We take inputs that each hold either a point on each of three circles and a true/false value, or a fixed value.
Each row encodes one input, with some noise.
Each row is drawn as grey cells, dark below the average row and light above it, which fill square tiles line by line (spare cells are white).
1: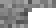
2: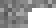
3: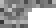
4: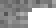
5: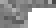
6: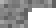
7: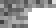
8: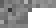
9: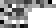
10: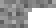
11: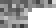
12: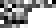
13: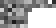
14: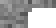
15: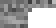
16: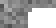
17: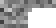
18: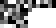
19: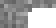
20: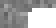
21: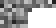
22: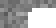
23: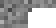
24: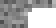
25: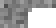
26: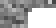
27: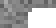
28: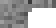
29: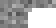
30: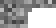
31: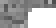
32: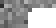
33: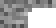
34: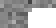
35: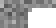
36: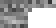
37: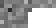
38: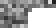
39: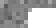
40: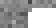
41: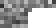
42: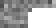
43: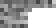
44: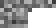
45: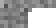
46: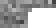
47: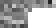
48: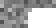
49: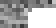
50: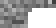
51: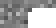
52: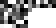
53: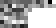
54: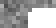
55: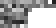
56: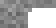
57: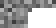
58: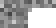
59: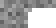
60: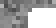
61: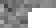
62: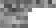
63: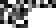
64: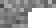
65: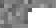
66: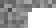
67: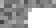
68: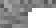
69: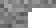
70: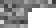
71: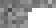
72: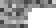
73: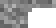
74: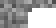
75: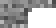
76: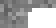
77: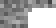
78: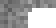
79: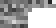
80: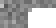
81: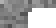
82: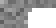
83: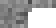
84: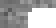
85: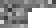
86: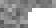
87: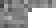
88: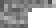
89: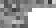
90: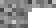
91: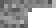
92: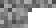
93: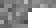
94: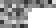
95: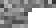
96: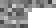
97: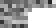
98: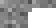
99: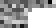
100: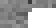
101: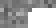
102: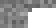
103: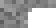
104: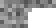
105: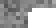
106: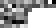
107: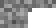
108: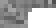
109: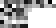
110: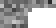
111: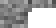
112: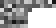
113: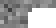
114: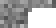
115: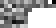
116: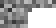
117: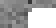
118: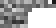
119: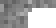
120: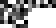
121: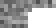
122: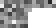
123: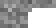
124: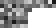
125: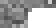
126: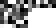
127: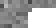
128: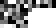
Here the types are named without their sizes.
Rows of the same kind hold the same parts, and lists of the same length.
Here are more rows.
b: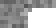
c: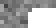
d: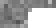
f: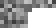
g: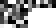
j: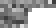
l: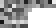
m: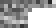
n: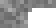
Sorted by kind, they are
b, c, d, f, j, l, m, n
g

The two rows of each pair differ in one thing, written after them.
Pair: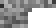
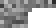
the place on one of the three circles
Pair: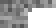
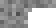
the true/false value
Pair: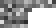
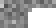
the true/false value
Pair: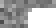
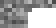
the true/false value
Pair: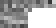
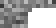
the true/false value
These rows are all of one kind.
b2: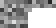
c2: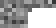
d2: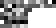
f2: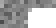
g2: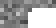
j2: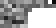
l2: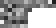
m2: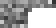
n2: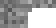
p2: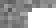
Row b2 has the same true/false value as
f2, j2 and m2.
